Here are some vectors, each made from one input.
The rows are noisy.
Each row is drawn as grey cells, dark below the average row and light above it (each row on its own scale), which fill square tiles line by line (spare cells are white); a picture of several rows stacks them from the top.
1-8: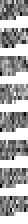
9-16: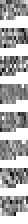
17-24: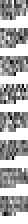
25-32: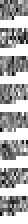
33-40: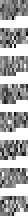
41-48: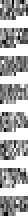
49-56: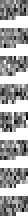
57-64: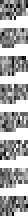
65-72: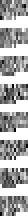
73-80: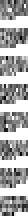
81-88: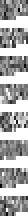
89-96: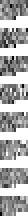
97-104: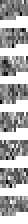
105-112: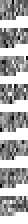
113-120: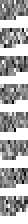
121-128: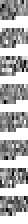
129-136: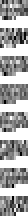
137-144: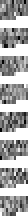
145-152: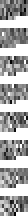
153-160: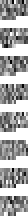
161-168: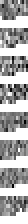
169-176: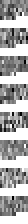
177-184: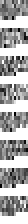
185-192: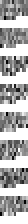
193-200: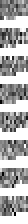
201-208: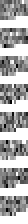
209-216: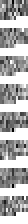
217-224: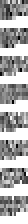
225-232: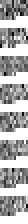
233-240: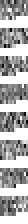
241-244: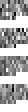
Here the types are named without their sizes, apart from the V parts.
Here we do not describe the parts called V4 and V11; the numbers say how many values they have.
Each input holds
either a point on a circle, or four true/false values, a value of V4 and a value of V11.
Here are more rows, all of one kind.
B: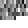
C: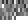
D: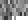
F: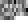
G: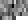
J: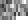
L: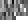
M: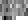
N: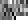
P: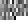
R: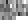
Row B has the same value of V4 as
C, D and M.
